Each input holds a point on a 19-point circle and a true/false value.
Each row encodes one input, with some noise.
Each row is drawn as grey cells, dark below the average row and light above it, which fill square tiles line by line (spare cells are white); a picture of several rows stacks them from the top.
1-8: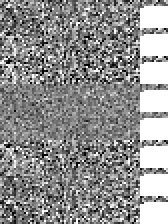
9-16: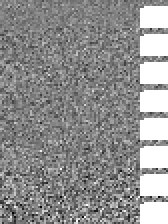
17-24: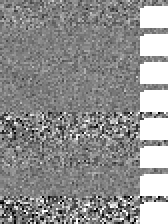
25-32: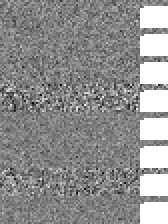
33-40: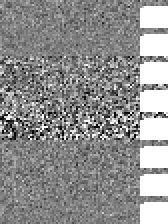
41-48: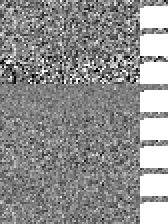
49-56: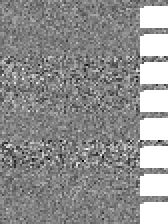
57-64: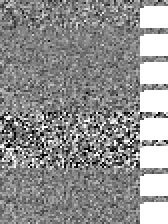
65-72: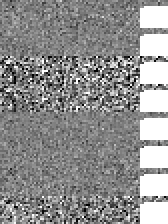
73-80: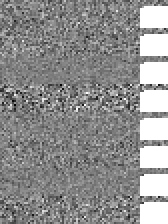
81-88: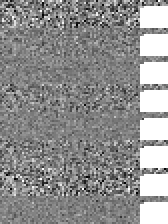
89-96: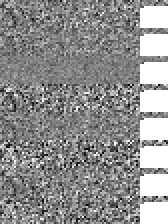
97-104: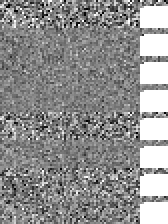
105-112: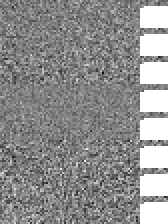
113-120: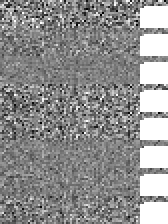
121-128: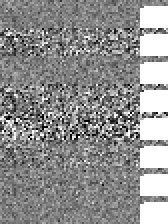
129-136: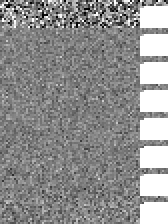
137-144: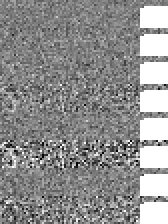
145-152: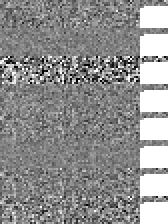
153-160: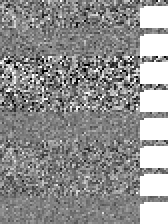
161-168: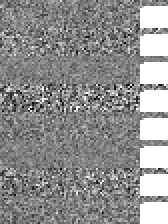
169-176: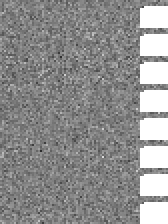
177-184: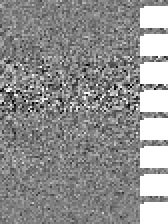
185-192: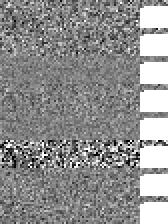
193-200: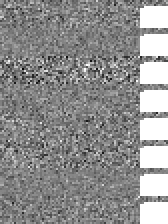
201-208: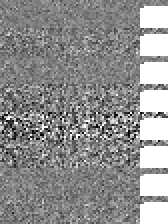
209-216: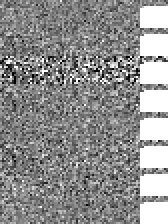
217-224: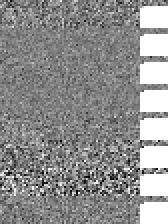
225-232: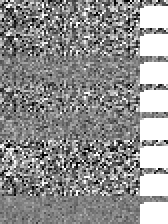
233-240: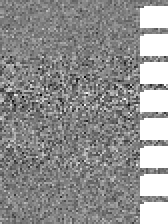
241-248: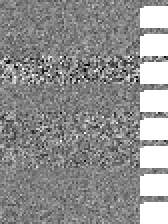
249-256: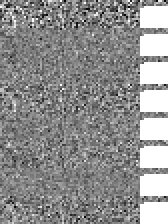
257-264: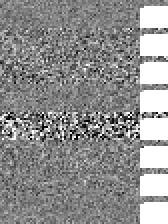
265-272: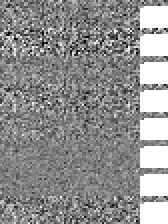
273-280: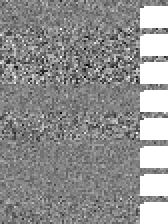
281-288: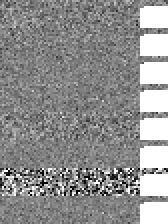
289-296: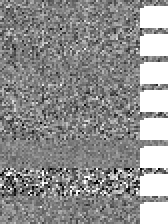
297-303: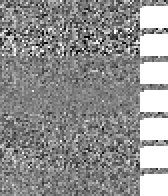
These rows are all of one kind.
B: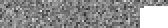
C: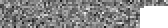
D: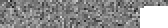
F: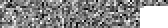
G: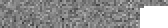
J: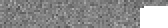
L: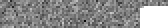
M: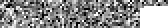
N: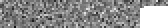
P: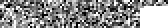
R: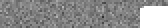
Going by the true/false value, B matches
G, J, P and R.
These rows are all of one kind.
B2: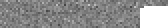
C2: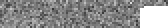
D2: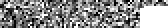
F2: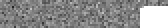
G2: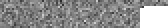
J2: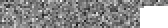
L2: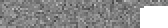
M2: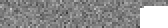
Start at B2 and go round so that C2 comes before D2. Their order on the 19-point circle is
B2, G2, C2, M2, F2, J2, D2, L2.
